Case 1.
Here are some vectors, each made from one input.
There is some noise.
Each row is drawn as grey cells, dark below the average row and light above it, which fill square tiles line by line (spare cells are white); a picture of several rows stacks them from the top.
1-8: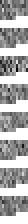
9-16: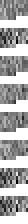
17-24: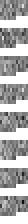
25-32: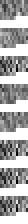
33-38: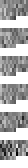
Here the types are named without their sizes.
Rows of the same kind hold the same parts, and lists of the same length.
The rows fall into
2 kinds.
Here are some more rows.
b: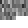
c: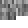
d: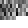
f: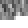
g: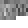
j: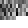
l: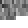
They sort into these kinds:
b, c, f, g, l
d, j

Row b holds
a point on each of two lines.
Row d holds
a fixed value.
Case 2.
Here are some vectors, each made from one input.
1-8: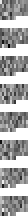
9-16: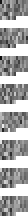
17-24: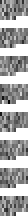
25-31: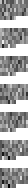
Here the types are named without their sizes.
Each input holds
three true/false values.
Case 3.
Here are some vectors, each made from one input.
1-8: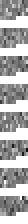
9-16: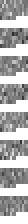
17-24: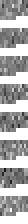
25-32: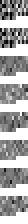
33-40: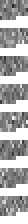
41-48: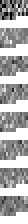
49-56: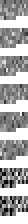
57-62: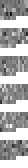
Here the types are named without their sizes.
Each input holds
either a fixed value, or three true/false values.
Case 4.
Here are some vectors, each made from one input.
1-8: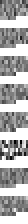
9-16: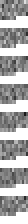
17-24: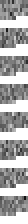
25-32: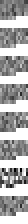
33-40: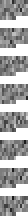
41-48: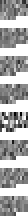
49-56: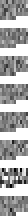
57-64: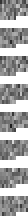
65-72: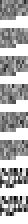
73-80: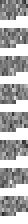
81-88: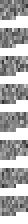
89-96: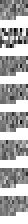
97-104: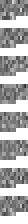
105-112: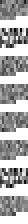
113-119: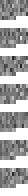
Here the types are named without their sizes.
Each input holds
either a fixed value, or four true/false values.
